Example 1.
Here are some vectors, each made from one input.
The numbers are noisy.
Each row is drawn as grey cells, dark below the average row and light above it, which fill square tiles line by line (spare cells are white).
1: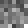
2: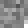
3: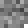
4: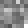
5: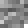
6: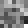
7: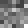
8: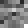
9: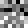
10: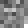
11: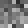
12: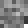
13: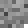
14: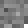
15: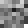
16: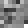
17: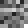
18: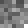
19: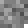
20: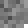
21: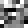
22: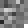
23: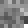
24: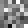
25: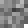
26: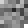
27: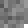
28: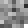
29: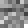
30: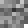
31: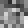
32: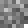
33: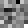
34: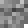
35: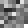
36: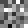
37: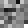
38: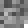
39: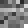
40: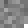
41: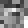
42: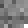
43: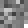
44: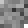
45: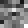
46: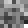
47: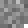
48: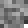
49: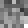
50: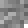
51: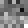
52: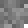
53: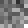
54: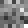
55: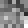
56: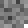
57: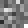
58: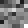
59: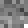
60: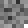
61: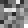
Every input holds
either a point on a 6-point line, or a point on a 7-point line.
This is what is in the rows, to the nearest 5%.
About 45% of them hold a point on a 6-point line. The rest hold a point on a 7-point line.
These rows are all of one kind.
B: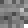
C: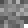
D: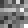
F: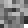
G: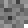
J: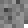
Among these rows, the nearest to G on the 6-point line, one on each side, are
B and D.
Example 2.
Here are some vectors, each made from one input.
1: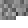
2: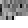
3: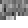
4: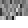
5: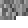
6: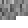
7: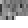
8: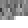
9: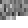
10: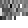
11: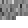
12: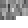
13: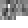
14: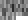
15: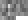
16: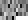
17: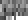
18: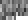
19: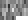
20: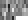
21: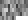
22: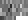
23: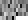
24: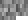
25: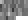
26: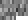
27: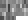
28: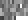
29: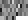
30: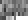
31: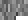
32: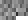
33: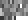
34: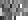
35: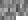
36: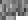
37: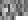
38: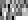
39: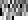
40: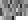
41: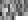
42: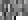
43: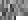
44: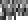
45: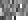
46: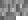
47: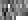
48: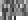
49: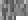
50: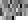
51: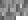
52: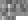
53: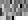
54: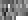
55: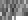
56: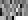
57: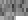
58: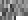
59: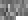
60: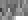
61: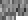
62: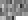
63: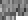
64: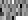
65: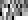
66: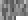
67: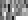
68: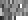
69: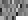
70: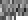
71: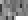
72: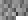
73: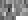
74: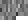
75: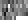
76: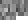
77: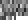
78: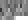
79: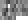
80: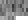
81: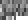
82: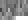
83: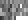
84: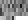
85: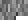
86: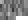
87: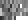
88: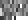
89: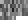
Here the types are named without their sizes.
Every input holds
either a label, or a point on a line.
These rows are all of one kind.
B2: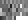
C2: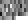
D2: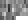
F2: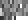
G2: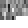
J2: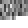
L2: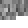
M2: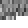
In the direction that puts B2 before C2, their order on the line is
B2, D2, G2, F2, L2, M2, C2, J2.
